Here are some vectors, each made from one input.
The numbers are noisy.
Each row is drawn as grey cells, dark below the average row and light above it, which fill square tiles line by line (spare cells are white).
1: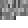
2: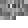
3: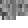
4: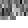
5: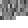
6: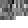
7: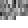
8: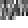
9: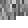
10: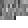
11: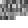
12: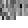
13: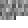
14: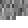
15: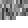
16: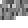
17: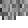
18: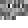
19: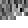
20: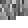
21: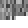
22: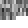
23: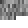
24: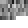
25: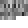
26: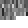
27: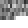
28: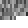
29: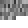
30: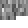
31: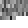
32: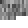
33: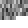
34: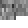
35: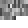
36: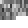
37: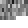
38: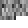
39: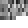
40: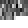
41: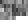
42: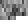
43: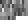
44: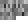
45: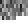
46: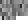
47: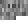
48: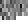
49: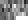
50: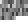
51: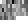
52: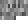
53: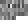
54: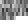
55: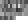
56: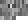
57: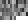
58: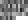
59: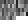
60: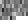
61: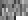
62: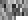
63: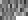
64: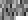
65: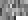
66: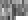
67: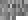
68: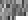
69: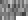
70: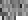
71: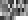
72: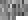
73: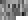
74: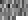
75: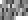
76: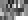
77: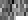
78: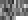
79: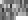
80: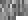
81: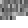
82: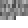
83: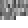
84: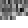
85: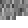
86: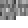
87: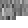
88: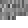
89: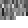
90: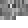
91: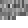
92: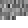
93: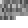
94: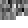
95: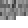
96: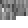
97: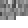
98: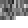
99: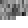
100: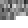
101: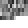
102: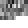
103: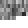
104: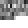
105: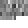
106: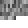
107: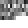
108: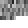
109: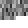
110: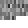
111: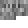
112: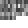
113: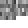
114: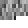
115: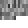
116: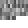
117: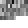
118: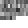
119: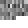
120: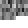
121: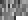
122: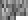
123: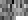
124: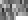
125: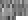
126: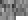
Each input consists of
either a point on an 11-point line, or a list of up to two points on a 6-point line.
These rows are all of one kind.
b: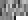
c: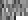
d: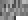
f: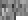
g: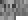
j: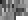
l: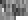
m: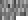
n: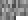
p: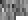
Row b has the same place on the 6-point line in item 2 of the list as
l and m.
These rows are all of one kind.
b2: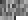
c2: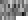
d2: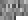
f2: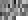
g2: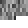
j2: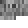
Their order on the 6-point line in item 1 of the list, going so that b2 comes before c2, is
j2, b2, f2, d2, g2, c2.
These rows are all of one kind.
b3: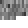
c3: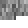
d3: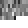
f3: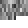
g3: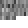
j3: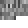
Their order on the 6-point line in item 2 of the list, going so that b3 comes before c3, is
j3, d3, f3, g3, b3, c3.
